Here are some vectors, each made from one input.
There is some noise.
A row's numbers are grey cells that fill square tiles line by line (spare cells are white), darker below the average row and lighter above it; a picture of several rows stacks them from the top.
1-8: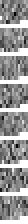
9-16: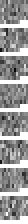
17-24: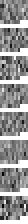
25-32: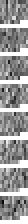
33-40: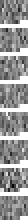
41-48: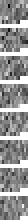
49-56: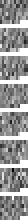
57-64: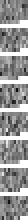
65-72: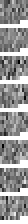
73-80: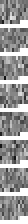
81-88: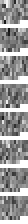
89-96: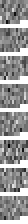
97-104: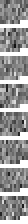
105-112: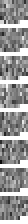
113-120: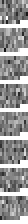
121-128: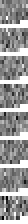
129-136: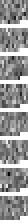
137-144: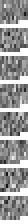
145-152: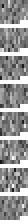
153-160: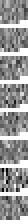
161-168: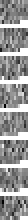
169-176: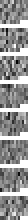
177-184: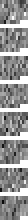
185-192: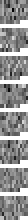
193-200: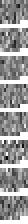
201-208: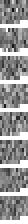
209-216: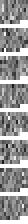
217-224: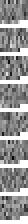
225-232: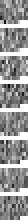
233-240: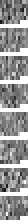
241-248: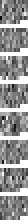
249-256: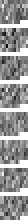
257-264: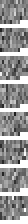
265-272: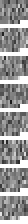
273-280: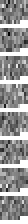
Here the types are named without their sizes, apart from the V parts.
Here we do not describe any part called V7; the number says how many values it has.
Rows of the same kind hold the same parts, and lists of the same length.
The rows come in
4 kinds.
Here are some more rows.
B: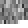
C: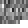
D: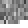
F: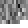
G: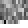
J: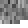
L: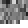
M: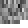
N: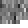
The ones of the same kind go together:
B, D, G
C
F, M, N
J, L

